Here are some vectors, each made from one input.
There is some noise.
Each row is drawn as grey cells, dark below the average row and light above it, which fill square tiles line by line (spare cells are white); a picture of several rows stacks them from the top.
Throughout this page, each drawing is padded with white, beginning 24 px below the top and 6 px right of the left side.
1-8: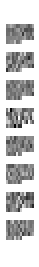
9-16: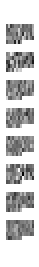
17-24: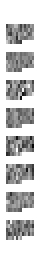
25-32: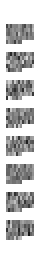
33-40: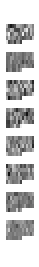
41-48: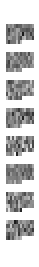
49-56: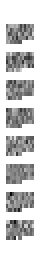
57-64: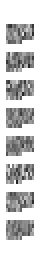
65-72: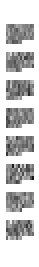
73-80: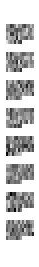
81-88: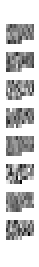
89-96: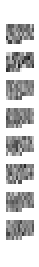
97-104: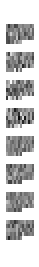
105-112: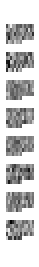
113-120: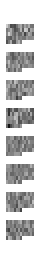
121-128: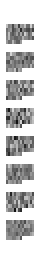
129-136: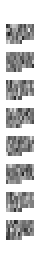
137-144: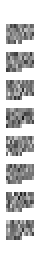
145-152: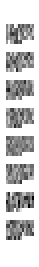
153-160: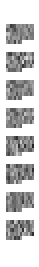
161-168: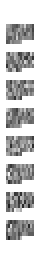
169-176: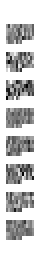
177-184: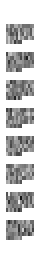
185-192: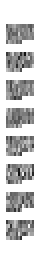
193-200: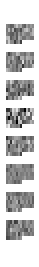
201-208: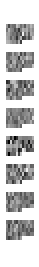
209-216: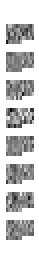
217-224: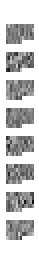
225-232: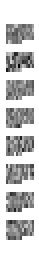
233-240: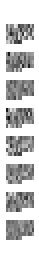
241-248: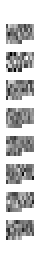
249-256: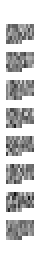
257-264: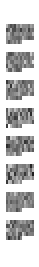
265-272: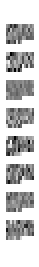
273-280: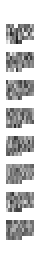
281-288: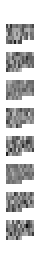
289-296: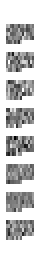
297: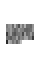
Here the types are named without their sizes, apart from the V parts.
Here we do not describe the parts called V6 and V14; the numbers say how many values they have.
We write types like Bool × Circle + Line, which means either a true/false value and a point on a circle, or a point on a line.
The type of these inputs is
(Bool × Circle + V6) × V14.
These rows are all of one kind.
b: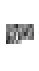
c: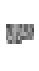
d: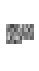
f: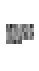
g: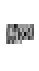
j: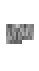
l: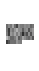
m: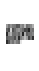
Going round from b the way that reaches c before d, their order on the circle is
b, g, f, c, j, m, l, d.
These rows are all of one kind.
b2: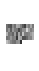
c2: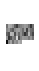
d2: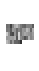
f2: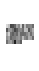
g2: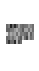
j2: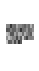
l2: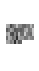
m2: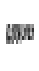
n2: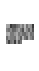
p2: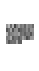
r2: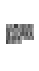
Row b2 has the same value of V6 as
d2, j2 and m2.
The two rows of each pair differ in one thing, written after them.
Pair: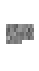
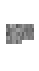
the place on the circle
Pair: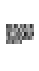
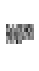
the true/false value
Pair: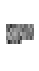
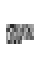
the true/false value
